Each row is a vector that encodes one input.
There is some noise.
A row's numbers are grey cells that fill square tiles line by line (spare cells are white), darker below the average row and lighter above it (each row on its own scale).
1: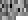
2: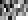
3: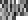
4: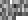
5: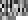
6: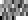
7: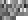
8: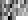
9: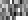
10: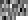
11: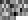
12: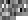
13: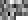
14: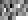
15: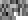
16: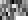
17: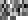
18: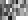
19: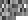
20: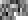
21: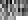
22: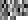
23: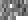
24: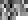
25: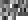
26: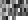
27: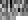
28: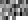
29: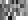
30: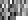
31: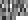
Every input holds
a point on a 5-point circle.
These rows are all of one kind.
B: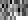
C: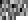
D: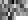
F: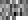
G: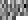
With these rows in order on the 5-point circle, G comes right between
B and F.
